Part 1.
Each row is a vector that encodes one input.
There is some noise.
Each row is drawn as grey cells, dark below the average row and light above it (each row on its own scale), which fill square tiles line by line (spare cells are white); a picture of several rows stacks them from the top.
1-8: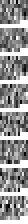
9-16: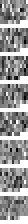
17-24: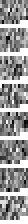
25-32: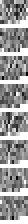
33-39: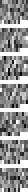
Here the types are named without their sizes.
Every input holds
a label, together with either a point on a circle, or a fixed value.
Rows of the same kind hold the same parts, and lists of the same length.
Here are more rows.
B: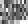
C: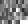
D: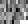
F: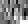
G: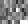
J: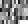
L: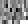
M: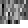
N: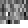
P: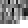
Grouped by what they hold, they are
B, D, J, L
C, F, G, M, N, P

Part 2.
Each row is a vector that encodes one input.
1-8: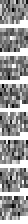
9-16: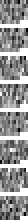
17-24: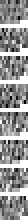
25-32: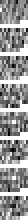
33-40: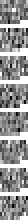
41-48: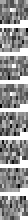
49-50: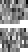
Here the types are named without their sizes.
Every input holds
either a point on a circle, or a label.
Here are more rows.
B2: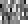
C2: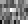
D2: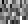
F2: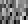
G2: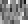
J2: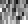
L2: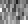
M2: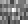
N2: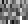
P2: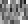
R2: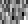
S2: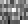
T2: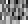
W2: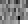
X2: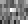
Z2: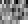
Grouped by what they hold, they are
B2, C2, D2, F2, G2, M2, N2, P2, S2, X2
J2, L2, R2, T2, W2, Z2

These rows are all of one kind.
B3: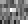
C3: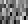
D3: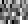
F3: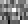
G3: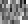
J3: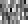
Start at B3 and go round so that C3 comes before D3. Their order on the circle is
B3, C3, D3, G3, J3, F3.
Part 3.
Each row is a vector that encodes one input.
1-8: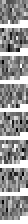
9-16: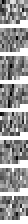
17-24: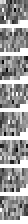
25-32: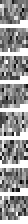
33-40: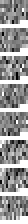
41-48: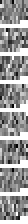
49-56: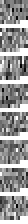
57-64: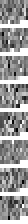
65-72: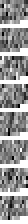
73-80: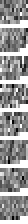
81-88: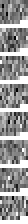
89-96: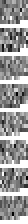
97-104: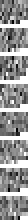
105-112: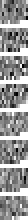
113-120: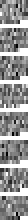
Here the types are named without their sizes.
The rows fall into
2 kinds.
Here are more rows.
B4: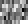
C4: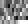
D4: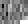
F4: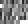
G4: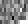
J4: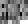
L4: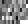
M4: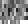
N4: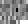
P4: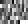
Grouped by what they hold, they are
B4, C4, F4, G4, L4, M4, N4, P4
D4, J4

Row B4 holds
a label and five true/false values.
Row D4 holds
a label.
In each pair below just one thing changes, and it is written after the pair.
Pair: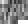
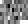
the label
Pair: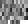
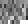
one of the five true/false values
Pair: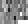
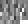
one of the five true/false values
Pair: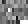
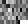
one of the five true/false values
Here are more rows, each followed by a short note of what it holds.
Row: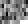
a label
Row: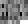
a label
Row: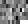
a label and five true/false values
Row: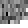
a label
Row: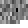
a label and five true/false values
